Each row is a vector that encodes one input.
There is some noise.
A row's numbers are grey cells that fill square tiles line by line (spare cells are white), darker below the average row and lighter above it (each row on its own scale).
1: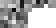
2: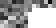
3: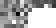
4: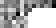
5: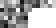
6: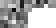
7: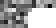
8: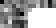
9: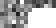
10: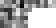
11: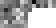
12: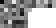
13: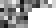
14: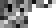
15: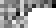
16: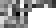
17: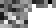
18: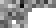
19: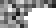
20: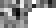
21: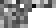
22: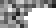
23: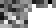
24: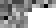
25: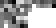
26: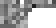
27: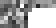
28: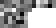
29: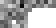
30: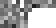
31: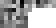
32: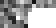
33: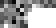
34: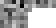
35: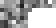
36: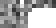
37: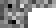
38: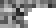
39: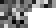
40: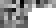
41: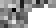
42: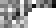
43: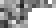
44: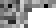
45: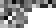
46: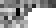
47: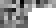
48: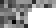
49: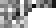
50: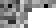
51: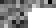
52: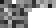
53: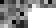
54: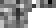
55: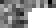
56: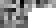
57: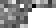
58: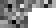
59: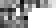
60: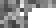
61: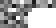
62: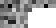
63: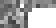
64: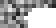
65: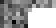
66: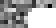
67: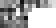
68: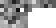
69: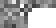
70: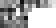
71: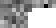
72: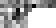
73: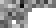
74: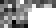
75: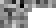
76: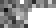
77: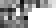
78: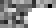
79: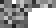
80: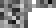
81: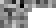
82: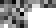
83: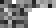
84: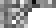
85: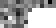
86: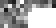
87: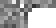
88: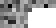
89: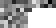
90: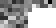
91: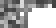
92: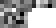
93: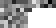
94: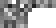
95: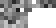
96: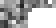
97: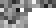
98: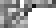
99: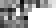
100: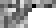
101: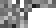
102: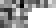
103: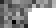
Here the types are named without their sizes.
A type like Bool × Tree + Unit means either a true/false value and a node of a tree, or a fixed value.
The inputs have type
Bool × Bool × Bool × List(Line).
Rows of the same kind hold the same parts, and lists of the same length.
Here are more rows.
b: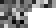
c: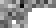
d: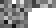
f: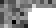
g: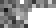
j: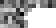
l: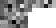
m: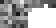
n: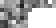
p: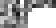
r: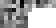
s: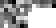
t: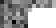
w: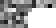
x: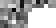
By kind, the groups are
b, d, f, g, j, m, s, t, w
c, n, r, x
l, p

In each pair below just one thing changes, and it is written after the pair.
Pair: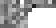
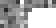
one of the three true/false values
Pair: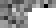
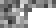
the place on the line in item 1 of the list
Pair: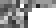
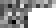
the place on the line in item 1 of the list
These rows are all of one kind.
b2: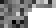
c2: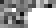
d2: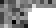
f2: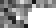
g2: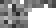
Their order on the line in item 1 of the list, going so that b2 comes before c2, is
b2, c2, d2, f2, g2.
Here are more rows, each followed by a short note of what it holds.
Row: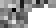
three true/false values, together with the empty list
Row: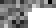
three true/false values, together with a list of one item
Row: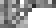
three true/false values, together with a list of two items
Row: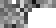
three true/false values, together with a list of two items
